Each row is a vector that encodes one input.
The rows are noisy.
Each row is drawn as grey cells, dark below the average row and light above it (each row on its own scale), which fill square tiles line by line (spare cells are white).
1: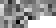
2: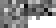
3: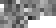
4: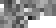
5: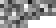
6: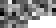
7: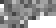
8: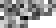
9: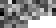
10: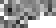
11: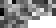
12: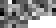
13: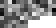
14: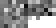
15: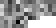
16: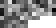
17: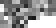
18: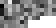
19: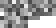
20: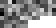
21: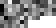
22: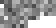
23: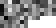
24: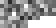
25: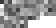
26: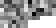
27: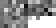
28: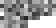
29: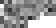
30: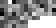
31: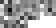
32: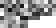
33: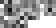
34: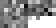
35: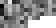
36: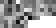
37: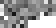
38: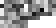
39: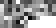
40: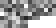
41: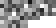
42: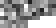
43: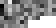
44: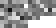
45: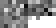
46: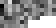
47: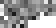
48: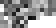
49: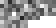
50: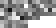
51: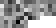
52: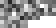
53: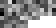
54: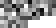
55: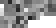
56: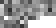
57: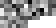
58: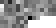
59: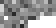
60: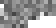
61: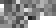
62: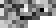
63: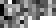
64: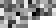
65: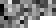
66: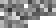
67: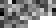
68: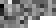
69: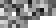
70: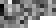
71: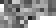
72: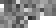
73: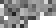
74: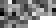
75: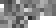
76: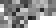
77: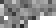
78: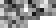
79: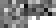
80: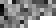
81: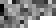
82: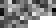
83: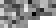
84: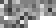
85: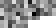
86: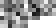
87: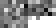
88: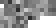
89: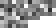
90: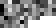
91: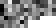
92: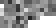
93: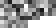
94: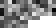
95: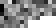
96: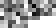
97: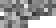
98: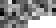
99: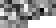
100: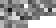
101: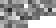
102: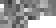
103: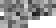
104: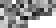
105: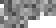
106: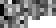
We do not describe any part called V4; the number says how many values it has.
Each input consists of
a list of up to two items, each a true/false value and a value of V4.
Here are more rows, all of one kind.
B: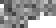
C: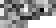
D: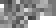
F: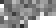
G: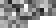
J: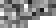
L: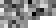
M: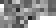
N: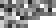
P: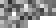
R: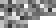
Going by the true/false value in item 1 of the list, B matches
D, F and M.
